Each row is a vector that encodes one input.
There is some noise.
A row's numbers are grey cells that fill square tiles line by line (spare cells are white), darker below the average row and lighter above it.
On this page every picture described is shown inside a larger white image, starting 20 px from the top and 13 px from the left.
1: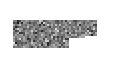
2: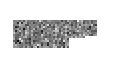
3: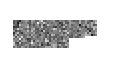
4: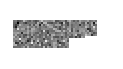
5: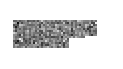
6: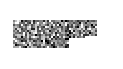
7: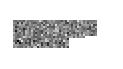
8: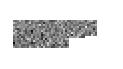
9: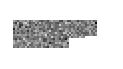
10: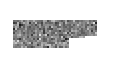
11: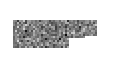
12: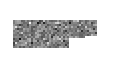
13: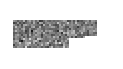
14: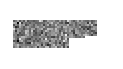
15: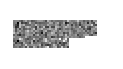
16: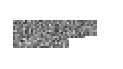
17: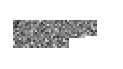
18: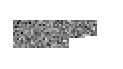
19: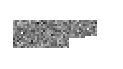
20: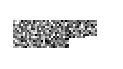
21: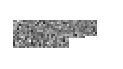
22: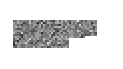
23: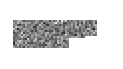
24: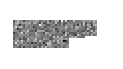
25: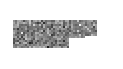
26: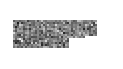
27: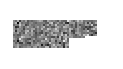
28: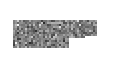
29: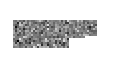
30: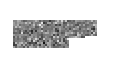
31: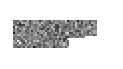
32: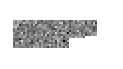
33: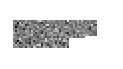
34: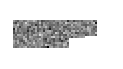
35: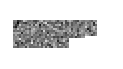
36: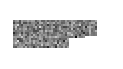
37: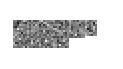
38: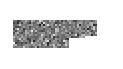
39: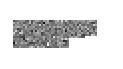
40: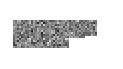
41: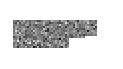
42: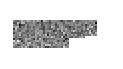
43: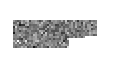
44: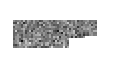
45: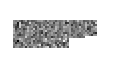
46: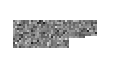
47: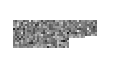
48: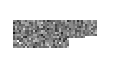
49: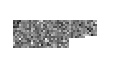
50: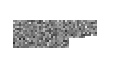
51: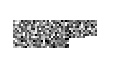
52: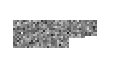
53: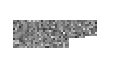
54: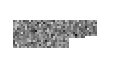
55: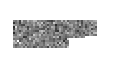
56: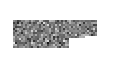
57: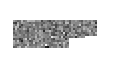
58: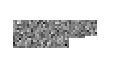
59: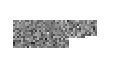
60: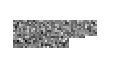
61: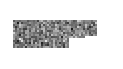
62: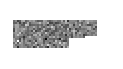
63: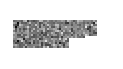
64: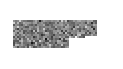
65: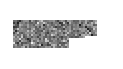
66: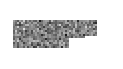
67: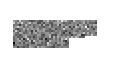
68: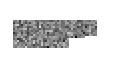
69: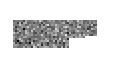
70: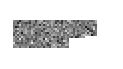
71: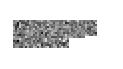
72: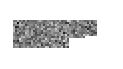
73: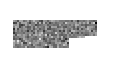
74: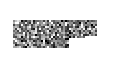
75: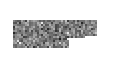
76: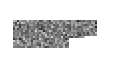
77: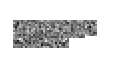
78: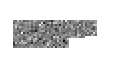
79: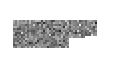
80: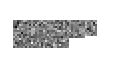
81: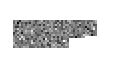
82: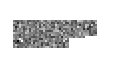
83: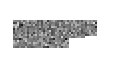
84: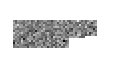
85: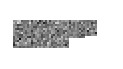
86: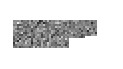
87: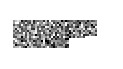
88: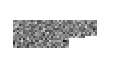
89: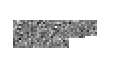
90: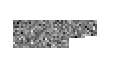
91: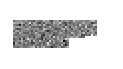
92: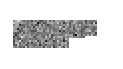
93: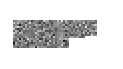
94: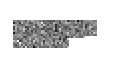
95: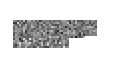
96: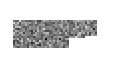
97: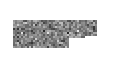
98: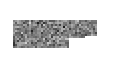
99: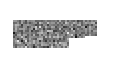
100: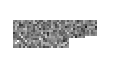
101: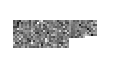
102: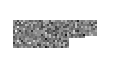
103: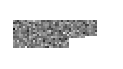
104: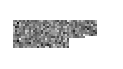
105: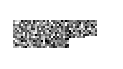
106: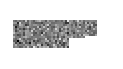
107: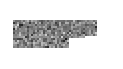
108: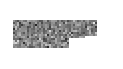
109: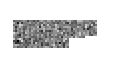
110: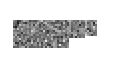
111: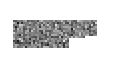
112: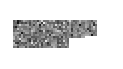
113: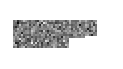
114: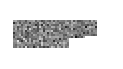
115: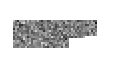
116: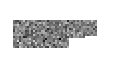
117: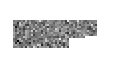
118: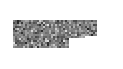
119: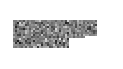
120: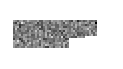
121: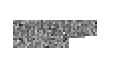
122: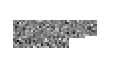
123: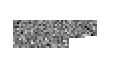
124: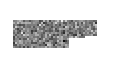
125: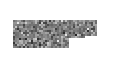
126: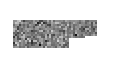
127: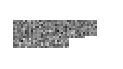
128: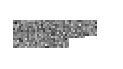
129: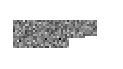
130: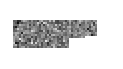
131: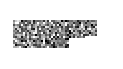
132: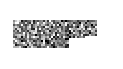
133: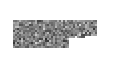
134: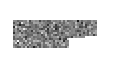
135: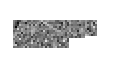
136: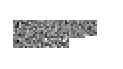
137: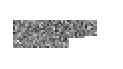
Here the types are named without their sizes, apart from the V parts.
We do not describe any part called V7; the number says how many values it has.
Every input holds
a list of items, each a true/false value and a value of V7.
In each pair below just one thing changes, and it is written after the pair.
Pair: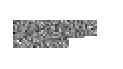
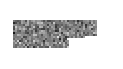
the value of V7 in item 2 of the list
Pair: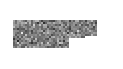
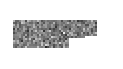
the true/false value in item 1 of the list
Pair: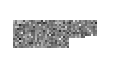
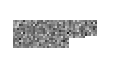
the value of V7 in item 1 of the list
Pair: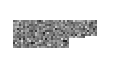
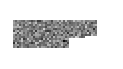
the value of V7 in item 2 of the list
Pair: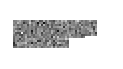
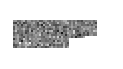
the true/false value in item 1 of the list
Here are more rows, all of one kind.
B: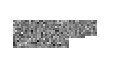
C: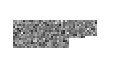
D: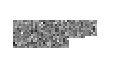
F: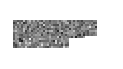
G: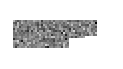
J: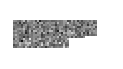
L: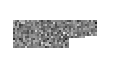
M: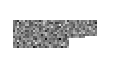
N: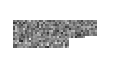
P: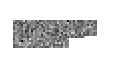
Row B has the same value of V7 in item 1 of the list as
F, J, N and P.
